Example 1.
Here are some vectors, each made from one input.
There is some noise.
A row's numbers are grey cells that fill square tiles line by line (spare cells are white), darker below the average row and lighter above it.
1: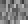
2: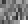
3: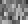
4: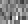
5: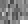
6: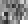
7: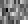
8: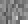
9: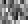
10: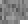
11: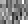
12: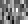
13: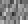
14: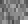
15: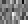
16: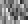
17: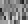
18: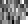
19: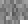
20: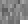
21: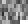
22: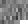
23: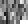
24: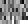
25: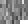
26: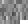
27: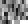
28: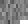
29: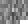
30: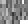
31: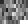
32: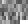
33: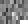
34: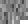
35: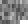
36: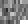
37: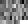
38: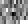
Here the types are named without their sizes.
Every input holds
a point on a line.
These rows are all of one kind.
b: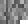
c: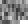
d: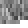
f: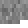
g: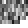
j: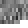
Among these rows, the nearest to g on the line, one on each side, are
f and j.
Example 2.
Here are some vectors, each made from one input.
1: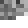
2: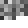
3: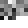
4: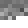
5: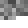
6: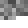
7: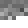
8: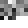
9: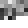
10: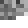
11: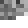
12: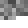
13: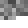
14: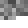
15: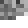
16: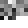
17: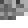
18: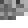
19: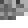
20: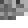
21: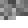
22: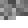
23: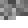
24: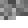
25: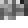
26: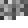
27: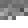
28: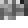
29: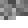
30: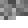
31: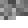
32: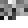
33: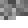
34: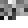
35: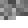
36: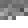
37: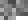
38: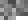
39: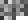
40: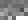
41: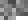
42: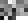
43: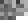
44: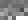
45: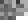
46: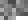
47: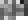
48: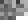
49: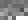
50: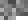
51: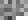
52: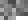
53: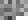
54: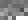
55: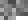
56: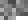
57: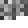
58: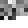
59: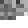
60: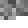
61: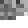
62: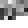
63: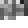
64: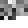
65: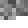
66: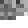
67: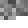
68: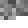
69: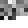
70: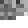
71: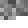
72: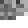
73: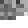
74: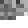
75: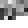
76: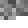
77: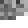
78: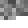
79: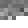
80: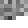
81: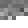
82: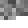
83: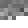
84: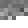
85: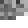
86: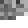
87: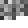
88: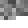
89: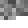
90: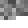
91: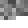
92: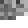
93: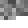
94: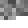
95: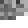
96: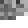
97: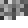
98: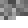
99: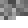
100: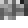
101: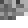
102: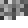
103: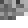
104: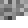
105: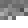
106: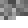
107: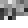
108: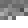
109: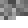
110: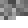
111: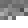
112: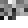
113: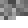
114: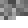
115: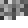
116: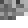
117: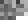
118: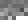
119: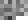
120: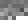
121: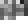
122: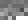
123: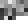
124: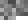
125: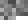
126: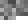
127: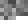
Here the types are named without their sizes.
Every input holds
three true/false values.
